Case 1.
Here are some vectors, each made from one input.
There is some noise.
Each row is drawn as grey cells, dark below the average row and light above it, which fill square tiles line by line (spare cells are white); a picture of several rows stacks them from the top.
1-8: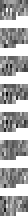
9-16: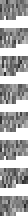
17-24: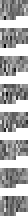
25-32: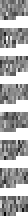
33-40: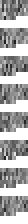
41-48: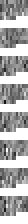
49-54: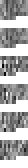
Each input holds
a node of a 7-node tree and four true/false values.
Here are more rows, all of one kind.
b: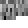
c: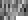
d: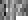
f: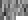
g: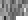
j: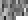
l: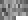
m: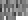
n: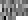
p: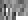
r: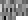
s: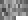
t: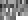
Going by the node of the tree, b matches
f, g and r.
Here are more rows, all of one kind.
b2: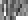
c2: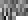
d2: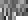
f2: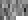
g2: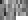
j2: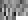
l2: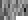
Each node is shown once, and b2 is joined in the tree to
f2.
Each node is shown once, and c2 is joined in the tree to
d2 and l2.
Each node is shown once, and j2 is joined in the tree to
g2 and l2.
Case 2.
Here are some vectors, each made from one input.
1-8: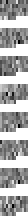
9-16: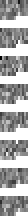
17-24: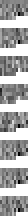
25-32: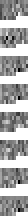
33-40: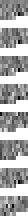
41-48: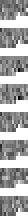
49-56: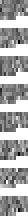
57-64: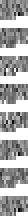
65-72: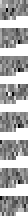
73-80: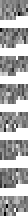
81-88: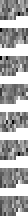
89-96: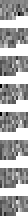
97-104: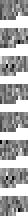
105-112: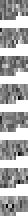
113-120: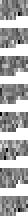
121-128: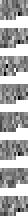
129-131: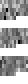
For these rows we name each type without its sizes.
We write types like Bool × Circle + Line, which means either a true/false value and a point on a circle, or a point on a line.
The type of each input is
(Bool × Bool × Bool + Unit) × (Tree + Unit).
